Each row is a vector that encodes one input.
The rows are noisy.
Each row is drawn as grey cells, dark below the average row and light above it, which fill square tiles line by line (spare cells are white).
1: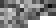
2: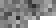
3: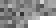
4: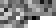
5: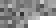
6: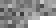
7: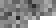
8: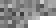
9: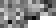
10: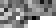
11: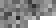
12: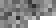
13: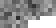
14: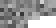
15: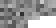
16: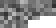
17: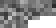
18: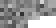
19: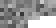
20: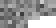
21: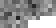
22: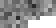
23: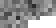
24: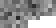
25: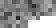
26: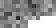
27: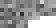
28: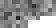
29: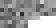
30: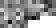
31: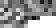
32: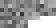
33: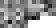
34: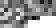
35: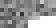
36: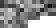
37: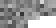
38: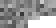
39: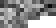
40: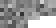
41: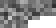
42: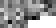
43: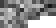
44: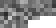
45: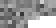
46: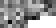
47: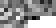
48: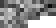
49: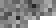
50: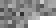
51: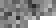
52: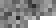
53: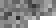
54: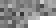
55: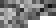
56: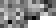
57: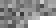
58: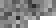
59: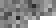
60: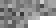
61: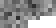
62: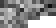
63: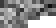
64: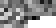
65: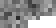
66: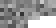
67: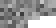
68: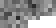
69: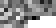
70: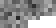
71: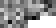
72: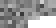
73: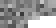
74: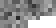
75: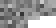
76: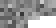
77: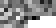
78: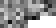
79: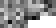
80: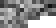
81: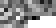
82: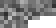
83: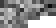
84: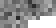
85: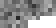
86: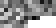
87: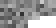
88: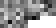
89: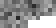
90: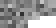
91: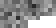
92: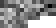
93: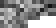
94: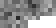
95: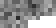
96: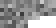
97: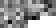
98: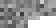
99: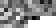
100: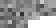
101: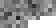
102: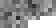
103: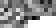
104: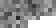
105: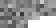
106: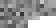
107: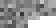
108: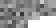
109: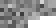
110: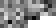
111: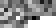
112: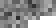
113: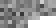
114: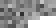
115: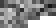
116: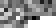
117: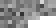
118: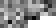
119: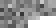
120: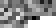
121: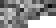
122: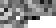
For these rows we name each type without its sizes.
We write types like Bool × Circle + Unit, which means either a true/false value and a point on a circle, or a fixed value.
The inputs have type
Line.
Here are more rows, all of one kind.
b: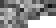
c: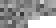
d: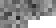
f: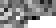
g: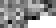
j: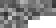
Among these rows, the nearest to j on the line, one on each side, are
b and d.
